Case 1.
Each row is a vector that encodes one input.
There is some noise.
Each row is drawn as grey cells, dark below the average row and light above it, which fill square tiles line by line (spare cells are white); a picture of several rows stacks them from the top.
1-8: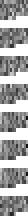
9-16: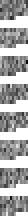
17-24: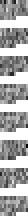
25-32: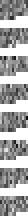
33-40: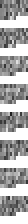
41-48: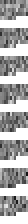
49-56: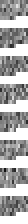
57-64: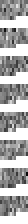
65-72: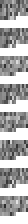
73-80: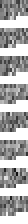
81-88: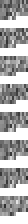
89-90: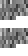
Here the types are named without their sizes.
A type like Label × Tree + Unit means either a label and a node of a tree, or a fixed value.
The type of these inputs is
Circle + Line.
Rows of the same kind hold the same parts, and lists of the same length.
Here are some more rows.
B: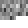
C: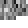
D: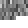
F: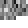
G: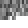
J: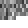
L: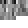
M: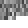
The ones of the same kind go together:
B, C, D, F, L
G, J, M

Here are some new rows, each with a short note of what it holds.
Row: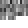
a point on a circle
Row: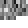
a point on a circle
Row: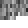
a point on a line
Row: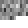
a point on a circle
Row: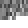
a point on a line
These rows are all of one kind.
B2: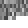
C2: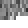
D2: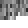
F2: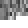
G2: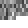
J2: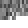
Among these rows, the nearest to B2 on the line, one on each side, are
G2 and J2.
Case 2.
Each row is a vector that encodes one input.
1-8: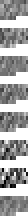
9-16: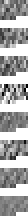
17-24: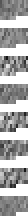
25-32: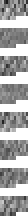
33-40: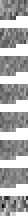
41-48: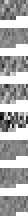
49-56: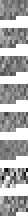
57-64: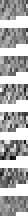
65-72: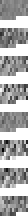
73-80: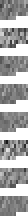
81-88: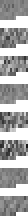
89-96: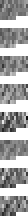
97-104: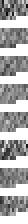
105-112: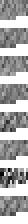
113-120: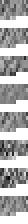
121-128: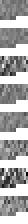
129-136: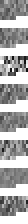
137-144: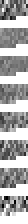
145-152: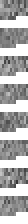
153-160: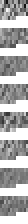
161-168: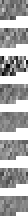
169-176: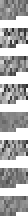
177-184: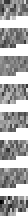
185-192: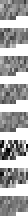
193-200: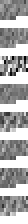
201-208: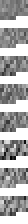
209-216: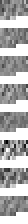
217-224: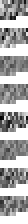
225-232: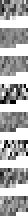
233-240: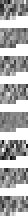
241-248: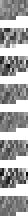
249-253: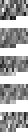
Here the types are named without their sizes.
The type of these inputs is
Bool × Tree + Unit.
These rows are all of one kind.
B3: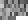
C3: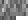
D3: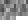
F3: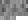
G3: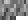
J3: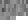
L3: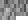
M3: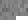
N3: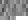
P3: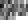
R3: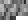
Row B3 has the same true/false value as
C3, D3, L3 and P3.
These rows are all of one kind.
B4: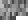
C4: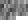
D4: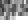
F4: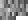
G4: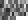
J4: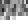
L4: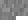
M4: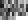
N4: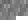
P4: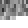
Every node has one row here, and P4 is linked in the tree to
B4, D4, J4 and N4.
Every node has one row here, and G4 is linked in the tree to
F4.
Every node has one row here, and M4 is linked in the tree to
L4.
